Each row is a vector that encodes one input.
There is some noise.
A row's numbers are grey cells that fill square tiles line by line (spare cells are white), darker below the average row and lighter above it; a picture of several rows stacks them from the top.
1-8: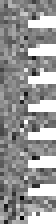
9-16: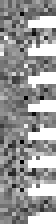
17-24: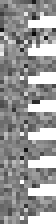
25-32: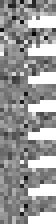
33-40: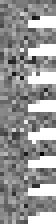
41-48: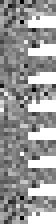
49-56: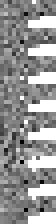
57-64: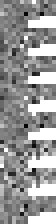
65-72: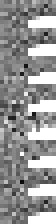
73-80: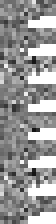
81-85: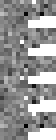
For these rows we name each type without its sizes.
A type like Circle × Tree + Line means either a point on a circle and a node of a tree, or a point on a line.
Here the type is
Bool × Bool × Bool × Bool + Line.
